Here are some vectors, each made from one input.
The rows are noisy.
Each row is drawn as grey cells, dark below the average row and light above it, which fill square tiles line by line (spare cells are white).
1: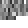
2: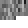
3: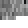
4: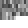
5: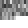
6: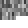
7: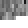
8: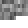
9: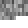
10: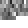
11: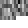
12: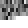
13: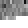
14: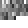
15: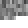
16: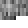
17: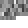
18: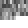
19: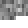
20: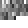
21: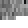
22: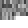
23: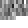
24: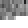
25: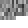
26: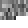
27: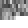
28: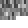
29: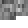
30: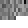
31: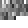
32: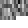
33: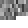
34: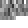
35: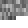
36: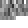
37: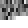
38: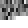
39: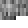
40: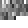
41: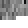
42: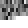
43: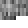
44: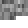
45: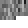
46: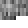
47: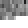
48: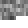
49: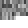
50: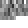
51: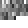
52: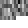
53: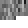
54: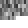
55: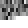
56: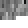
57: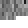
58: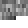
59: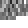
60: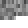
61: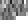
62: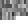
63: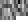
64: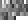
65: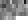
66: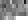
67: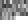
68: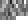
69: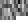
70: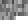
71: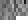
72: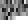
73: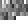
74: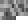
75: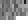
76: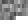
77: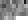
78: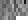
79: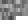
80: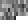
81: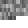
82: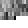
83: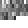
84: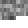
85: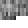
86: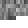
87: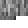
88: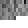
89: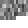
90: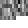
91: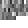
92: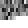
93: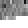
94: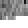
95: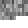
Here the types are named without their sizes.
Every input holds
a list of points on a line.
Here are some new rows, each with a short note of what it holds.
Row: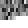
the empty list
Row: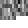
a list of one item
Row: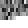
the empty list
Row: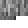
a list of one item
